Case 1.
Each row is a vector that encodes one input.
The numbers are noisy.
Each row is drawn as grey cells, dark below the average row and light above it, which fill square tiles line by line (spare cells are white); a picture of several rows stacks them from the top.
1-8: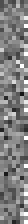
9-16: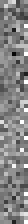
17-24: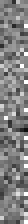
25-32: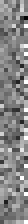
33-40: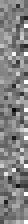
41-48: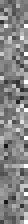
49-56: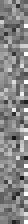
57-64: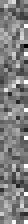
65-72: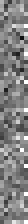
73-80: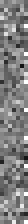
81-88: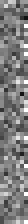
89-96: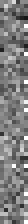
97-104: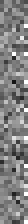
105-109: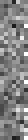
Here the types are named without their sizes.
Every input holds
a node of a tree, together with either a fixed value, or four true/false values.
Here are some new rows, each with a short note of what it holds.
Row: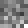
a node of a tree and four true/false values
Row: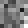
a node of a tree
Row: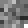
a node of a tree and four true/false values
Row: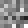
a node of a tree and four true/false values
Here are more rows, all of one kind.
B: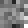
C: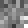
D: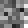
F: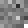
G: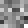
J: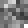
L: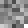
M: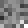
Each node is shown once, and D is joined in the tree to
B.
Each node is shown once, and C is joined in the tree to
B and F.
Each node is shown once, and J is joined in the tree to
M.
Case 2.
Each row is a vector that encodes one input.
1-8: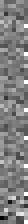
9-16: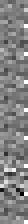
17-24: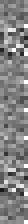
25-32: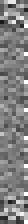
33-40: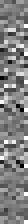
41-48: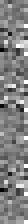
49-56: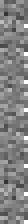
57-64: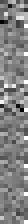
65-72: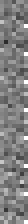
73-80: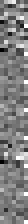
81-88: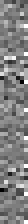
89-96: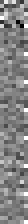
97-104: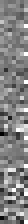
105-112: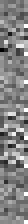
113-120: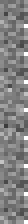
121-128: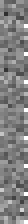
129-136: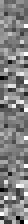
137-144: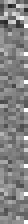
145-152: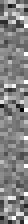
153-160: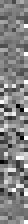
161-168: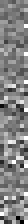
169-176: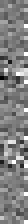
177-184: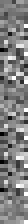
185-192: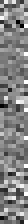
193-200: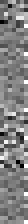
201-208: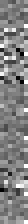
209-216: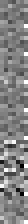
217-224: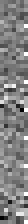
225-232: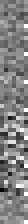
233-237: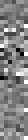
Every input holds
either a fixed value, or a node of an 11-node tree, or four true/false values.
